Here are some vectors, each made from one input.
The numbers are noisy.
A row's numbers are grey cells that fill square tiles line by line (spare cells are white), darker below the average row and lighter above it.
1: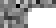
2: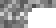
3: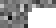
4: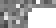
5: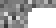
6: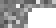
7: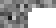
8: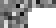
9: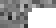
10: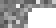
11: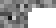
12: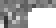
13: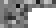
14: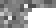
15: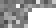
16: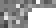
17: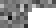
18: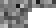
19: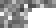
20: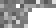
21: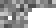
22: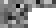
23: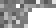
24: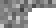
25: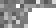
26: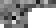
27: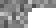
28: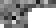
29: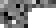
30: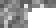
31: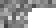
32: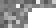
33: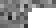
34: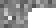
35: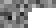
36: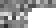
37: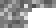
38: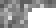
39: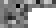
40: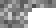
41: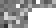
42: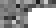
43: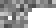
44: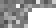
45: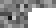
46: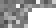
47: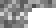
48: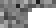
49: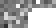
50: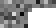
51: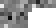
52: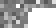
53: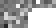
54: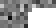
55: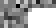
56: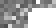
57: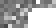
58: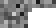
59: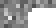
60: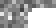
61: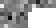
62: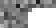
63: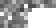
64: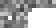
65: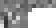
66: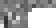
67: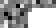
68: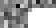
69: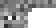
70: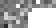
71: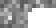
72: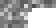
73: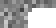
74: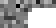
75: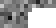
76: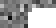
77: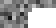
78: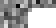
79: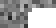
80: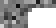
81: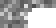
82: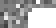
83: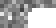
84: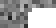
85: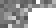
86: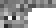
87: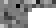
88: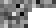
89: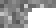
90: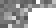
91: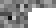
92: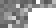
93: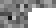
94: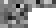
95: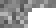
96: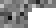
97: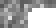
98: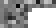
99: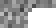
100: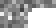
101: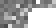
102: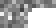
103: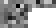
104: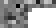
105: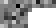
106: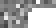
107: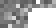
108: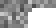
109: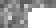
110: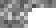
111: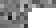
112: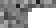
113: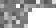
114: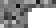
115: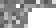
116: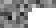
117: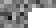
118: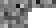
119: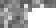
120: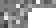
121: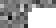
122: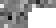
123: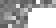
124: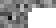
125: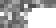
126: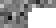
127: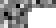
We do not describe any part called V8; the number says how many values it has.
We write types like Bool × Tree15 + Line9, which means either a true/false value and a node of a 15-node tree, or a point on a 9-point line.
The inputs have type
Bool × (Line4 × V8 + Line6).
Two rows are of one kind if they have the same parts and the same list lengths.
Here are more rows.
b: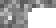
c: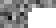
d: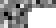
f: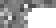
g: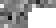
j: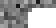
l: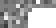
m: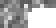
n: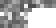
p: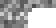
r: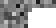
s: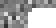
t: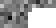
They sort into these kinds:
b, d, f, j, m, n, p, r, s
c, g, l, t

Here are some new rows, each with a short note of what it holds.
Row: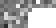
a point on a 6-point line and a true/false value
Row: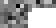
a point on a 4-point line, a true/false value and a value of V8
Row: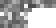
a point on a 4-point line, a true/false value and a value of V8
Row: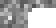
a point on a 4-point line, a true/false value and a value of V8
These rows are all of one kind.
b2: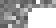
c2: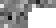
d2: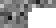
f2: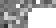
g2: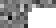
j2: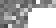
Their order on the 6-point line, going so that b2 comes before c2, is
g2, f2, j2, b2, d2, c2.
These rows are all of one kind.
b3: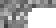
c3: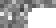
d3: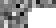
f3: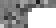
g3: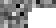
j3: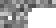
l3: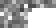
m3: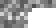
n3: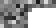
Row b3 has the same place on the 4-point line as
f3, j3 and n3.
